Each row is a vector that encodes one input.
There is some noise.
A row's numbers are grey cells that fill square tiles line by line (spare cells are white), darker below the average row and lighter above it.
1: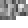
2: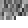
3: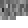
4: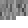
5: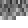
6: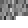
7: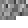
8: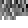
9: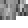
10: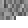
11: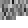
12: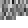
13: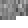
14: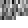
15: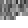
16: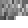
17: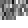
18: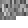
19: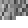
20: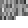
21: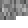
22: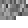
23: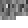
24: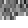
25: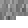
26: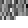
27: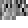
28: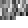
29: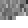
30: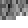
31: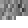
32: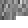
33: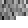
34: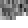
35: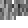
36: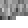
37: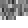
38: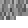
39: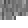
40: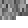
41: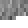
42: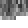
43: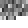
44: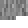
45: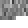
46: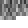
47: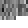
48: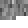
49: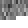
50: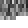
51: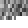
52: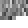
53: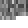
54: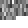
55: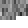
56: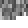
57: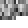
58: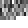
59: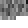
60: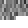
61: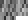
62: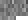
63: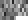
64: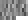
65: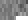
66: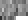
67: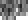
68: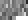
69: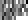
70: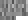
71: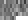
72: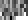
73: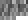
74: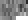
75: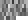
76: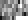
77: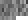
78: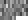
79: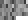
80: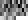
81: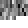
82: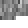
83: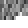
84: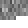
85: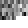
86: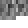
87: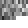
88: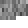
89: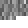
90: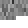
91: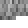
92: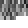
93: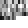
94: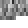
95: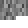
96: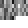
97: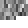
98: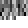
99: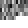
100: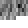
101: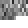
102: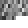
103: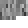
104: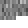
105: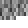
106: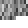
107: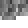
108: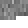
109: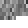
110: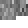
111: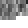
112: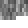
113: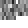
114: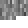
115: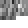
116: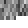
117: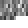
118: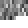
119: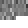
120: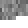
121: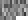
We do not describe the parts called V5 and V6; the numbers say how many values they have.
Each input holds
either a point on a 4-point line, or a true/false value and a value of V5, or a value of V6.
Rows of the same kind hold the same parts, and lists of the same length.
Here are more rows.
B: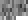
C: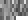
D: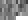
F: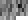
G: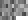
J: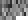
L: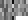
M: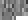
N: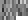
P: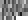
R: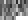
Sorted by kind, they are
B, D, F, L, R
C, N
G, J, M, P

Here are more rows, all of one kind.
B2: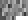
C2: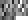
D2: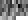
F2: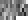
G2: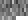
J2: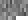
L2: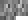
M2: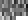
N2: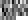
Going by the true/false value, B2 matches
D2, F2 and L2.
